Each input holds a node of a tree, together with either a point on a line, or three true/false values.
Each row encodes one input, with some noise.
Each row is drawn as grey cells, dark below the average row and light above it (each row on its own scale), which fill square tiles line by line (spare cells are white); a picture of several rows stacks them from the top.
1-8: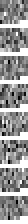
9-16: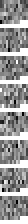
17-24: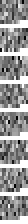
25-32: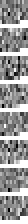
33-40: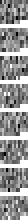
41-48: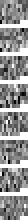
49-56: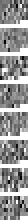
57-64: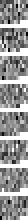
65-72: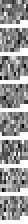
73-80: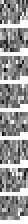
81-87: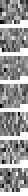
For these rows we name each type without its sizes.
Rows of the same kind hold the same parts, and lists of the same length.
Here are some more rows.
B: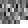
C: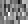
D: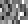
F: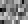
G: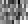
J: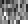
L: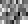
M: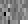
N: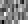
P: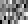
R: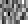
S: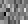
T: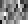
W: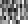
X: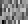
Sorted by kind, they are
B, F, J, M, N, P, R, S, T, W, X
C, D, G, L

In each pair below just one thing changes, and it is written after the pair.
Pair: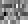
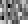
the node of the tree
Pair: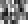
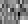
the node of the tree
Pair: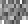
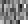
the node of the tree
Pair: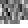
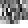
the node of the tree
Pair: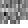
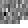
one of the three true/false values
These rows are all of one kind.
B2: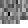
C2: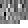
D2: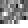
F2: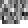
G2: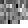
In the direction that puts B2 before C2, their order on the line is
B2, F2, D2, C2, G2.
